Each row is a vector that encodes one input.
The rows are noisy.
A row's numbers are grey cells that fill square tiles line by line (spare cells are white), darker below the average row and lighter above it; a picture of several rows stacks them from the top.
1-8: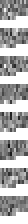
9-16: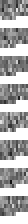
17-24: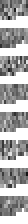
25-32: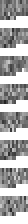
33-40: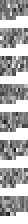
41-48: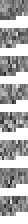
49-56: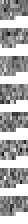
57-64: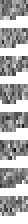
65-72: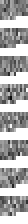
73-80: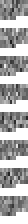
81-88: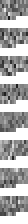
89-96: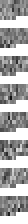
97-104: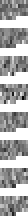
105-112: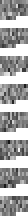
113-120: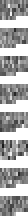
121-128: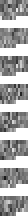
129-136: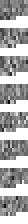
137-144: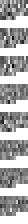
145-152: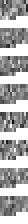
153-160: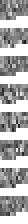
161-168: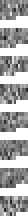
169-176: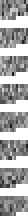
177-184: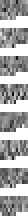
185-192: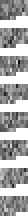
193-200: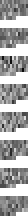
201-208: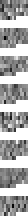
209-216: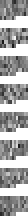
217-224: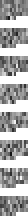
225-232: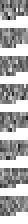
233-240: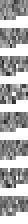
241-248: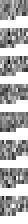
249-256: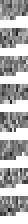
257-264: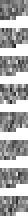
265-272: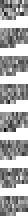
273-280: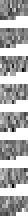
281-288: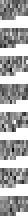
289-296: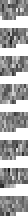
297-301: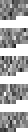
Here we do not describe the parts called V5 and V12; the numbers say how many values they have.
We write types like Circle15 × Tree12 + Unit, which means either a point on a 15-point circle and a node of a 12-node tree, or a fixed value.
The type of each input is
Bool × (Line6 + V12) × (Line7 + V5).
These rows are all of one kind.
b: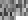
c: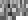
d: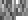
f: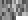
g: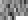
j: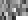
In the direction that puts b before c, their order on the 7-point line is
b, g, f, j, c, d.
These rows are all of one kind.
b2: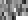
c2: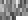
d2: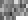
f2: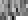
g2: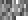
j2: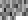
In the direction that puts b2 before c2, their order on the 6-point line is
b2, g2, f2, c2, j2, d2.
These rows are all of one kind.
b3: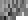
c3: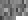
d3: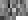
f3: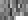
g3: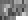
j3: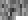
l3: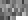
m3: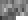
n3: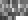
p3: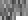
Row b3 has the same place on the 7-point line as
c3, g3 and m3.
